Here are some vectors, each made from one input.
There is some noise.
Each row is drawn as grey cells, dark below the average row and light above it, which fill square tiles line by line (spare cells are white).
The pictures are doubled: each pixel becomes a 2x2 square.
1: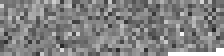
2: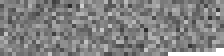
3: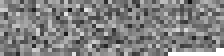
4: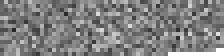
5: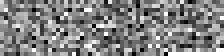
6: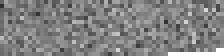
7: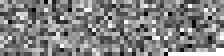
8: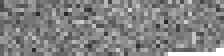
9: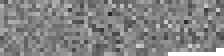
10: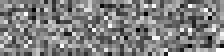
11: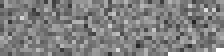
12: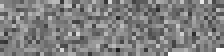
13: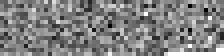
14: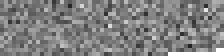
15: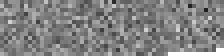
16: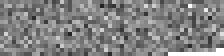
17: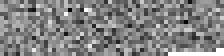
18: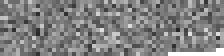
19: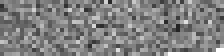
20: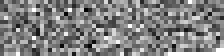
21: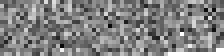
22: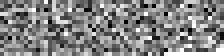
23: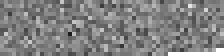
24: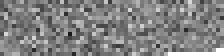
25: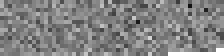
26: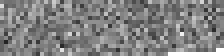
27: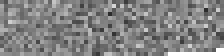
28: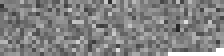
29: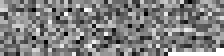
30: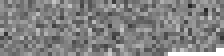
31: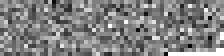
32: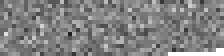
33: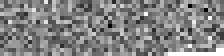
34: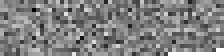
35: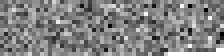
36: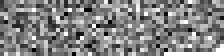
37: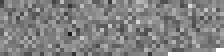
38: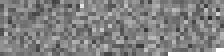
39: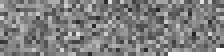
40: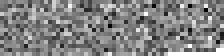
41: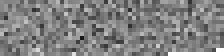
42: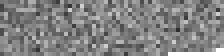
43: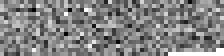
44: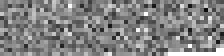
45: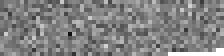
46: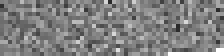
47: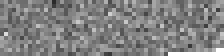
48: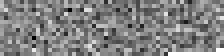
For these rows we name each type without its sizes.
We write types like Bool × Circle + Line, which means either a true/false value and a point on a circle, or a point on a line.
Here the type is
Bool × (Tree + Unit).
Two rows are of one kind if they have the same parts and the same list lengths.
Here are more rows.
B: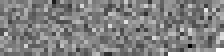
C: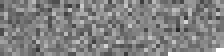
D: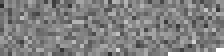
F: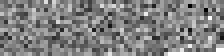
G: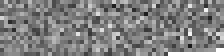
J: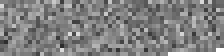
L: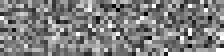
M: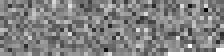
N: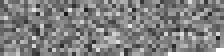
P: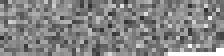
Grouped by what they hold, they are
B, C, D, F, M, P
G, J, L, N

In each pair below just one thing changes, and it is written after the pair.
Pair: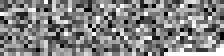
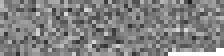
the node of the tree
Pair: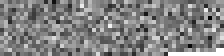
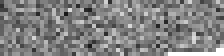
the node of the tree
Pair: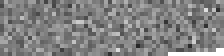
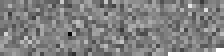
the node of the tree
